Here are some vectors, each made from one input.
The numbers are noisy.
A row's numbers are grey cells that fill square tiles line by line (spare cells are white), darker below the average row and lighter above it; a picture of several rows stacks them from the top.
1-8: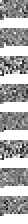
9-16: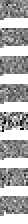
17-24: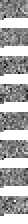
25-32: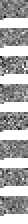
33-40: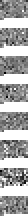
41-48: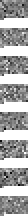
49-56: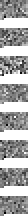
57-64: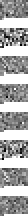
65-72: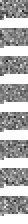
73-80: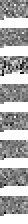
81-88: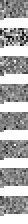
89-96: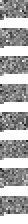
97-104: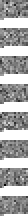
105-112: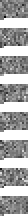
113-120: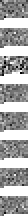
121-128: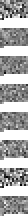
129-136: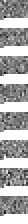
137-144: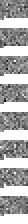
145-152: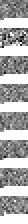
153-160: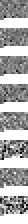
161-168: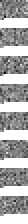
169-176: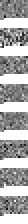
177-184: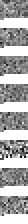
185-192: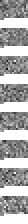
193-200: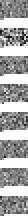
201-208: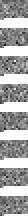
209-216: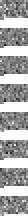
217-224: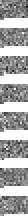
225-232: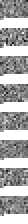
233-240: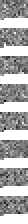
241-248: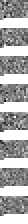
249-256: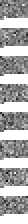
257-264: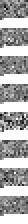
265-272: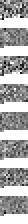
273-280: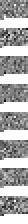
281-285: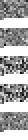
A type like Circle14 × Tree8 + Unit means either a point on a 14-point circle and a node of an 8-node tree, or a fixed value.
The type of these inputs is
Bool × Bool × Bool × List3(Circle10) + Tree7.
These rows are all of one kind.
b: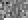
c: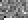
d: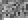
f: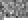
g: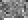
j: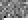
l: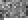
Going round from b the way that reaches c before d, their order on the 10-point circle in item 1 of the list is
b, l, g, f, c, j, d.
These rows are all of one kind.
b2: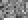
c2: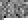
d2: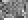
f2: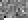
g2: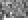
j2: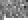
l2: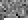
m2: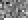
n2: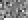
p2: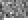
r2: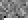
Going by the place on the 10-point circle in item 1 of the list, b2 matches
d2, f2 and g2.
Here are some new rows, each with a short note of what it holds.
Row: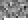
three true/false values, together with a list of one item
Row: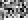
a node of a 7-node tree
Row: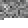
three true/false values, together with a list of one item
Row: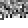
a node of a 7-node tree
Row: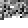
a node of a 7-node tree
